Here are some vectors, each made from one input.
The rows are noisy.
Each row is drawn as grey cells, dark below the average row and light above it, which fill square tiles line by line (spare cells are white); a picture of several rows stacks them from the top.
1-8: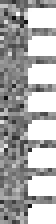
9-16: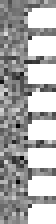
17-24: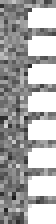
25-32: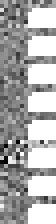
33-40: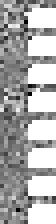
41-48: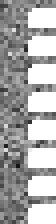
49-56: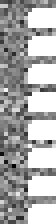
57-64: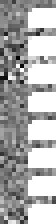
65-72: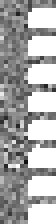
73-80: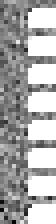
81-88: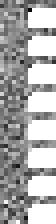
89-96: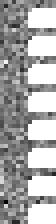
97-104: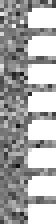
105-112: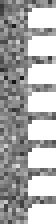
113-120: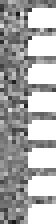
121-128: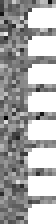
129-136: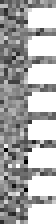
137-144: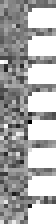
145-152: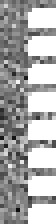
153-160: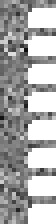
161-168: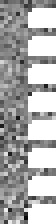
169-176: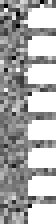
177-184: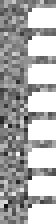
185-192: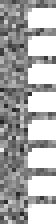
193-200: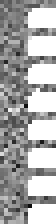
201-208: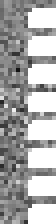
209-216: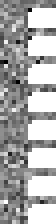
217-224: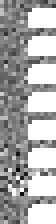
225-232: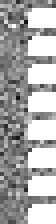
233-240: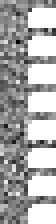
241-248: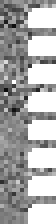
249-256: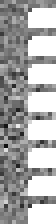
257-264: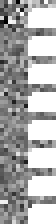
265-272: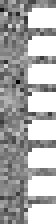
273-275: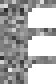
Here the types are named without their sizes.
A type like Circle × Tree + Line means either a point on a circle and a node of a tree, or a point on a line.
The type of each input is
List((Circle + Unit) × Line).
